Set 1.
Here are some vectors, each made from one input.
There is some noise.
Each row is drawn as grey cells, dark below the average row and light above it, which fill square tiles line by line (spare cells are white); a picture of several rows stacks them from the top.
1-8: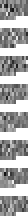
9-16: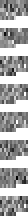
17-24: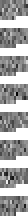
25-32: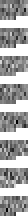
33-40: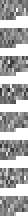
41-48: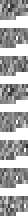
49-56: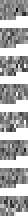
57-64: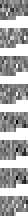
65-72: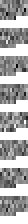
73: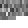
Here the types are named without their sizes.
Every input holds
a node of a tree and three true/false values.
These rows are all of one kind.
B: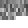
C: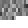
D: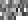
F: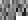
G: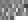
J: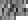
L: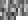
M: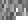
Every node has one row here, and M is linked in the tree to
G and L.
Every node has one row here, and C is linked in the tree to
F and G.
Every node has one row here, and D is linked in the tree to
L.
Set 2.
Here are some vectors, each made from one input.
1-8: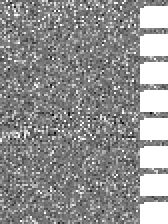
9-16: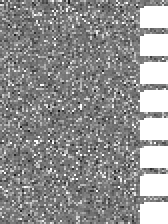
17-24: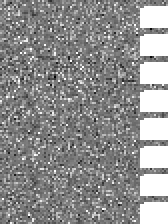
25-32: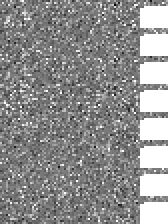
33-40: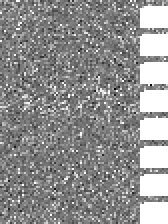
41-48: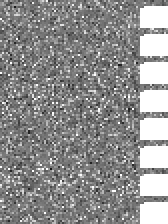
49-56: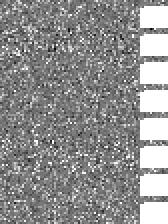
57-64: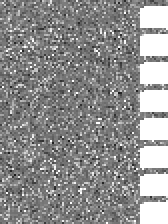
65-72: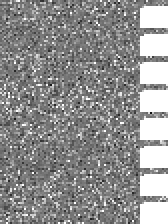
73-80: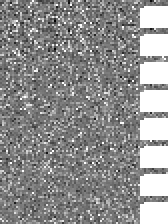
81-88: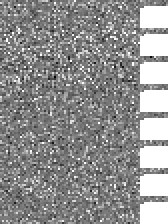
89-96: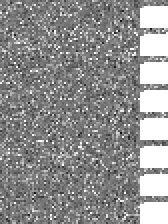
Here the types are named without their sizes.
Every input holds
a list of points on a circle.
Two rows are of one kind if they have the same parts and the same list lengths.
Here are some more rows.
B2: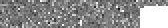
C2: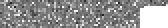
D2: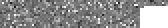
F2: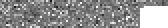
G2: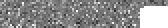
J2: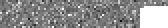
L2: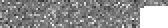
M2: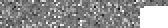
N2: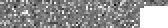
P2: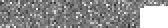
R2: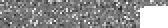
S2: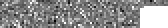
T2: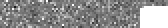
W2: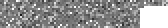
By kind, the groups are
B2, C2, D2, F2, G2, M2, N2, T2
J2, L2, P2, R2, W2
S2

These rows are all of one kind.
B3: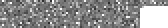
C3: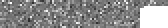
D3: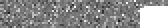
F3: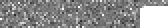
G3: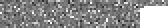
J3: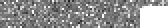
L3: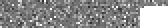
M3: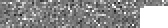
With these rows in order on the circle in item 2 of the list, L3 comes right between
C3 and D3.
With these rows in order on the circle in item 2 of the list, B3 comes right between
C3 and J3.
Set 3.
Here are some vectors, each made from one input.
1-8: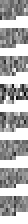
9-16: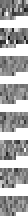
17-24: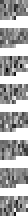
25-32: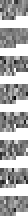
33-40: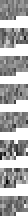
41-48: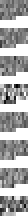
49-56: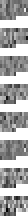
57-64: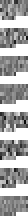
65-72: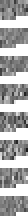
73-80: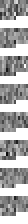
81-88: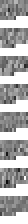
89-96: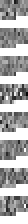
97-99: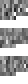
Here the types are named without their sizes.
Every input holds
either a node of a tree, or three true/false values.
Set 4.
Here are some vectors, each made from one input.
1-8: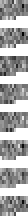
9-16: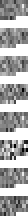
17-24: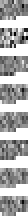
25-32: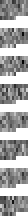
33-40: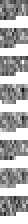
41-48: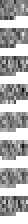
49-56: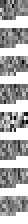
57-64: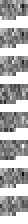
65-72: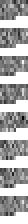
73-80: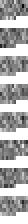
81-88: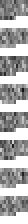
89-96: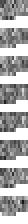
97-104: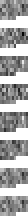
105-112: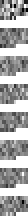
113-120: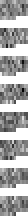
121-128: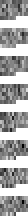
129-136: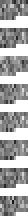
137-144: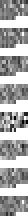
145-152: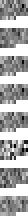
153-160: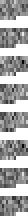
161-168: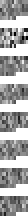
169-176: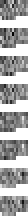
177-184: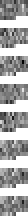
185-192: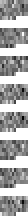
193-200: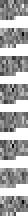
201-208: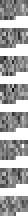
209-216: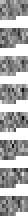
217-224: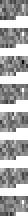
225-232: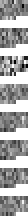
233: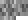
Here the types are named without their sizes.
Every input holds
a list of points on a line.
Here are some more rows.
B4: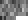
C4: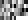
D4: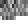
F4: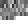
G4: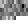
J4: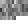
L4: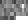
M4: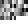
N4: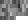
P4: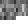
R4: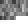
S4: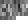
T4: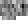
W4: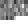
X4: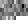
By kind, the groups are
B4, D4, F4, L4, N4, P4, R4, S4, W4
C4, M4
G4, J4, T4, X4

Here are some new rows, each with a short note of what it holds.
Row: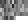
a list of two items
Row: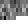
a list of two items
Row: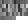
a list of two items
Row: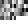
the empty list
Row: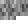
a list of one item
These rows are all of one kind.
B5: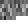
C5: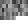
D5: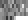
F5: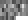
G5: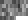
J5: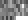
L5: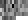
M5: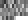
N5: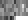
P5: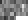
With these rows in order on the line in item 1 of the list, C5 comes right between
F5 and G5.
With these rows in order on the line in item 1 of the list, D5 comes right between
M5 and N5.
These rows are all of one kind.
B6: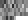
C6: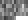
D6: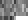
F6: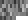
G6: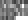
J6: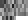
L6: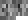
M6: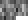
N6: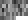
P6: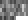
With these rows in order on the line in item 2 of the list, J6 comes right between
B6 and F6.
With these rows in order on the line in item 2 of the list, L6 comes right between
B6 and G6.
